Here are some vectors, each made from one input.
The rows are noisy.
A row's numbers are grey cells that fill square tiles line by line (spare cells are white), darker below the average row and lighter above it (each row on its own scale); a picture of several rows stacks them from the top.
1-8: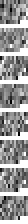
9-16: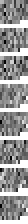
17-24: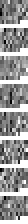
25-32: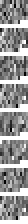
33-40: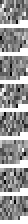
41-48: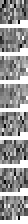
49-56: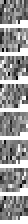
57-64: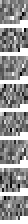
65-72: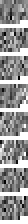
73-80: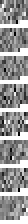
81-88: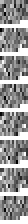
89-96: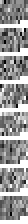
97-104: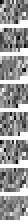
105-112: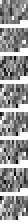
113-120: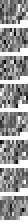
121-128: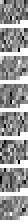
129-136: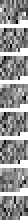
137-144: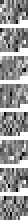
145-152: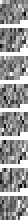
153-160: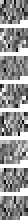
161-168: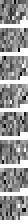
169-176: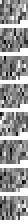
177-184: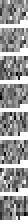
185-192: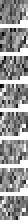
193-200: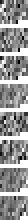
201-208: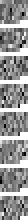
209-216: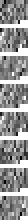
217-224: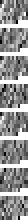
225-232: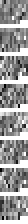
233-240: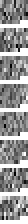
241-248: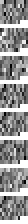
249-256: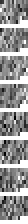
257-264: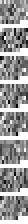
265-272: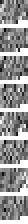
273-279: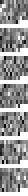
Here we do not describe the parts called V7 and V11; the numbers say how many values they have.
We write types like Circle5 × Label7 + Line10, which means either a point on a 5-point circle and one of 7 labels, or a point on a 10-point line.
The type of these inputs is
Label5 × Label5 + (Line5 + V7) × V11.
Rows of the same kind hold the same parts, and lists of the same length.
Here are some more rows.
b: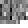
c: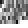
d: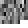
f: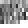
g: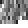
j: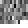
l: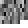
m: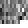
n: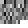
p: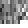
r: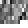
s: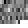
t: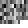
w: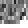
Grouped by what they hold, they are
b, f, m, p, r, w
c, g
d, j, l, n, s, t

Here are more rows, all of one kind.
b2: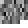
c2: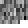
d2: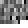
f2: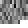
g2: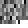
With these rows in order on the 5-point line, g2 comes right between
d2 and f2.
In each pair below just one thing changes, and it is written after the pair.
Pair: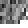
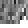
the value of V11
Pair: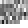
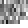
the value of V7
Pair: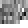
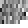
the value of V11
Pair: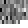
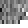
the value of V7
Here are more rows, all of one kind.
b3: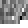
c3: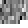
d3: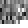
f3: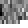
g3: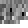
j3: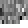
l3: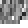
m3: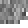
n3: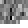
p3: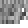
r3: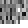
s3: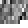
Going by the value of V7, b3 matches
c3, l3 and s3.
